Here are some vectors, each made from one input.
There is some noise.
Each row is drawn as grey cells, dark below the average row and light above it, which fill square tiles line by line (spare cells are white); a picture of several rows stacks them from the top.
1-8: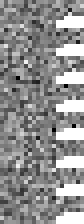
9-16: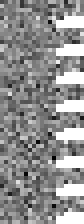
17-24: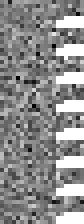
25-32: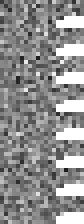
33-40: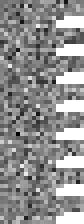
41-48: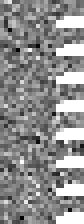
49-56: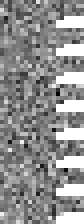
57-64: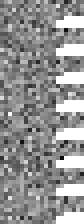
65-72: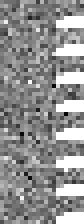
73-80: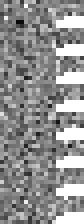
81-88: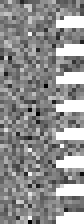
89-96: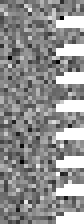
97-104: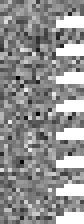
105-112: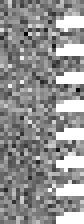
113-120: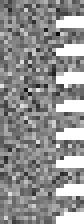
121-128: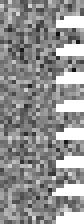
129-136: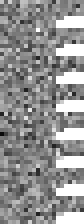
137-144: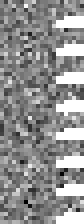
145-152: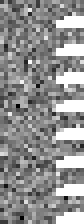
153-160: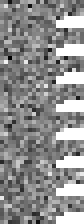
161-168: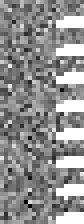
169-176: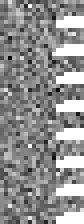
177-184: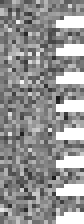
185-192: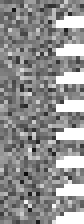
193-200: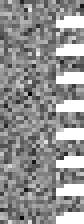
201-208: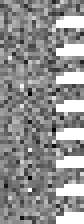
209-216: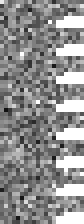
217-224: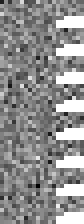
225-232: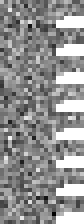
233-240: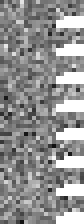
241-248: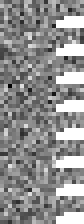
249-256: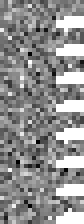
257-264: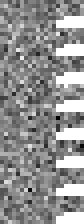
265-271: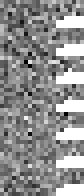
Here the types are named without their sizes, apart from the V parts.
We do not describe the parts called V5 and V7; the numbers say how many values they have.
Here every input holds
a node of each of three trees and a value of V5, together with either a node of a tree, or a value of V7.
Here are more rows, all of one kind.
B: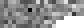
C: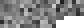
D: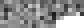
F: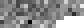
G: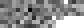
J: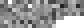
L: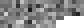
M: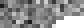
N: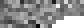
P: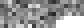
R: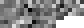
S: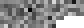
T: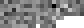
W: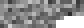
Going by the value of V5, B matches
G, R and S.
